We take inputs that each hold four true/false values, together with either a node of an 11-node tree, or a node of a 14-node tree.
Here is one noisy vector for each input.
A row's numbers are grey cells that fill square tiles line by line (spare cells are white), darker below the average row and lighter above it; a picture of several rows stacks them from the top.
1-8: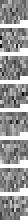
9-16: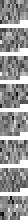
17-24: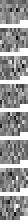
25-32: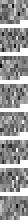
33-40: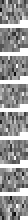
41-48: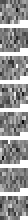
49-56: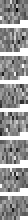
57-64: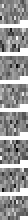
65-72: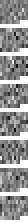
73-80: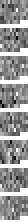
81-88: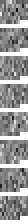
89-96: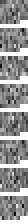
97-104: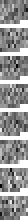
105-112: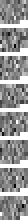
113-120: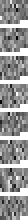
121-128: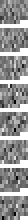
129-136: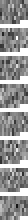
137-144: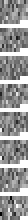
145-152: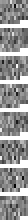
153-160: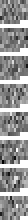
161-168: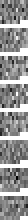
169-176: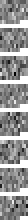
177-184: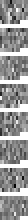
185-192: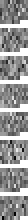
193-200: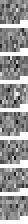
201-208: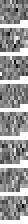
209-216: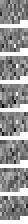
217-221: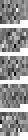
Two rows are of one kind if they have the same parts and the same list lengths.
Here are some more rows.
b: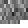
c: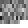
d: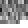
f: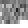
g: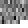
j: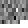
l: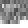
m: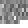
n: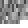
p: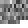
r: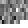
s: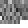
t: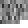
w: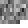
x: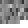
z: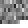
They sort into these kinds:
b, c, f, l, m, p, s, x, z
d, g, j, n, r, t, w

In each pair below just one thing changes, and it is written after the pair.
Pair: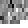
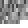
the node of the tree
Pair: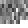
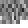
one of the four true/false values
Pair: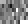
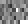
one of the four true/false values
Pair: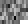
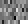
the node of the tree
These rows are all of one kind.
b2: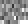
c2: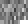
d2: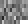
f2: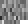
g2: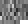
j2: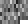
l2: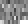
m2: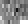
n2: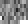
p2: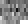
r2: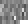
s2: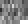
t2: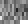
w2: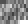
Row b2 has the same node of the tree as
c2, l2, n2 and w2.
